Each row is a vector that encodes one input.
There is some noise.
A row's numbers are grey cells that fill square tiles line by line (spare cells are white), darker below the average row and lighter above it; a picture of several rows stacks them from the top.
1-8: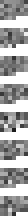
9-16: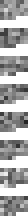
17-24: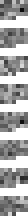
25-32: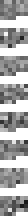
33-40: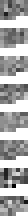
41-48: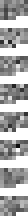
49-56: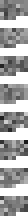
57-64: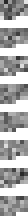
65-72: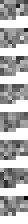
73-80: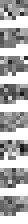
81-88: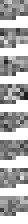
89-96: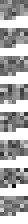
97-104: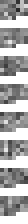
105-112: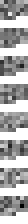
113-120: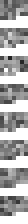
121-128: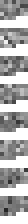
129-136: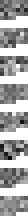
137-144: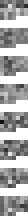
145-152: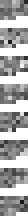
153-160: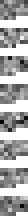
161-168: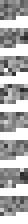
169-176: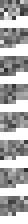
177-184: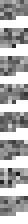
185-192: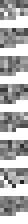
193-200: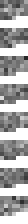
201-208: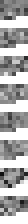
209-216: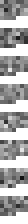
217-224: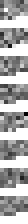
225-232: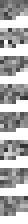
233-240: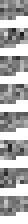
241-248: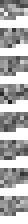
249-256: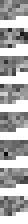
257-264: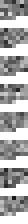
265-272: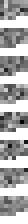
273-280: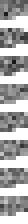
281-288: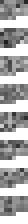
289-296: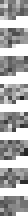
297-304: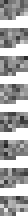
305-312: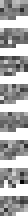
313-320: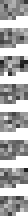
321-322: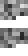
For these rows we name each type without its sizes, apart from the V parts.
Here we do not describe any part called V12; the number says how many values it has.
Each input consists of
a value of V12, together with either a label, or a point on a line.
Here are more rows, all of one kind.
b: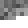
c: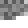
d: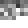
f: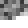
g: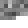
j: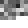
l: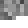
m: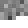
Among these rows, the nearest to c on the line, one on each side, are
f and l.
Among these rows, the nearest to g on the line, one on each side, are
f and m.
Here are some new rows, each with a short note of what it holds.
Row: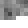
a point on a line and a value of V12
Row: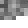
a point on a line and a value of V12
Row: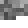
a label and a value of V12
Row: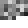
a point on a line and a value of V12
